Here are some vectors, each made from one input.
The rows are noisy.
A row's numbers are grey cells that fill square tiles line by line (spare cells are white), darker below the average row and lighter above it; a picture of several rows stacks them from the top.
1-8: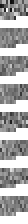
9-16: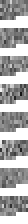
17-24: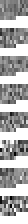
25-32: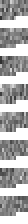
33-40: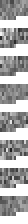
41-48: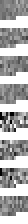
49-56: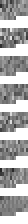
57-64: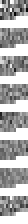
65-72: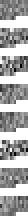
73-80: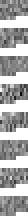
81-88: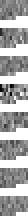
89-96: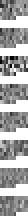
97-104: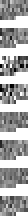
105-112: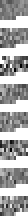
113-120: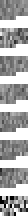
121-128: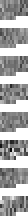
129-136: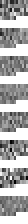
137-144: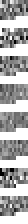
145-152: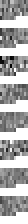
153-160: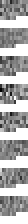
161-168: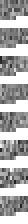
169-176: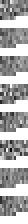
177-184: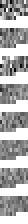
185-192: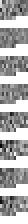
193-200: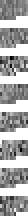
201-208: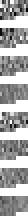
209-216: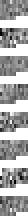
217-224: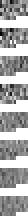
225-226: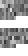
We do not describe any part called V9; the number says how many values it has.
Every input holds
either one of 6 labels and one of 11 labels, or a value of V9.
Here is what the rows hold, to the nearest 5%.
About 60% of them hold one of 6 labels and one of 11 labels. The rest hold a value of V9.
